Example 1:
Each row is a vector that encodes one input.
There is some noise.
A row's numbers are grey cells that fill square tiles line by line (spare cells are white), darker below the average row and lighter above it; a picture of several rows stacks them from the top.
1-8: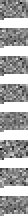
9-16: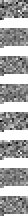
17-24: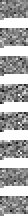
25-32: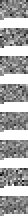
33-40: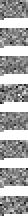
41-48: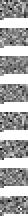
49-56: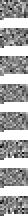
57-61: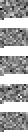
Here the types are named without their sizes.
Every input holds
a node of a tree.
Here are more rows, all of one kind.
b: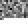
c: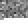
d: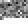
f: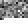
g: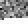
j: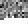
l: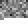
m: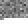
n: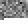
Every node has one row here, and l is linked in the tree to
c.
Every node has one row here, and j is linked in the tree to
f.
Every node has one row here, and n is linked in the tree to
g and m.
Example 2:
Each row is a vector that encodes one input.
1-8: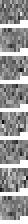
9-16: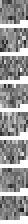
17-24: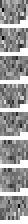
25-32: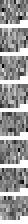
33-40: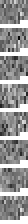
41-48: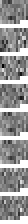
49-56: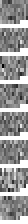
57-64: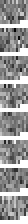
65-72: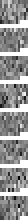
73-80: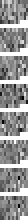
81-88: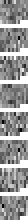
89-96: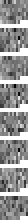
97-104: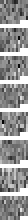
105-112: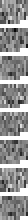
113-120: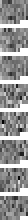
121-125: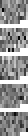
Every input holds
a point on a 9-point line.
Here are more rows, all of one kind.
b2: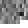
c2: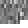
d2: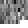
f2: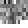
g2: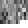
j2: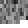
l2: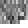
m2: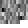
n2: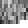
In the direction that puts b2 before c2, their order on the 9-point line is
n2, g2, d2, j2, b2, f2, c2, l2, m2.
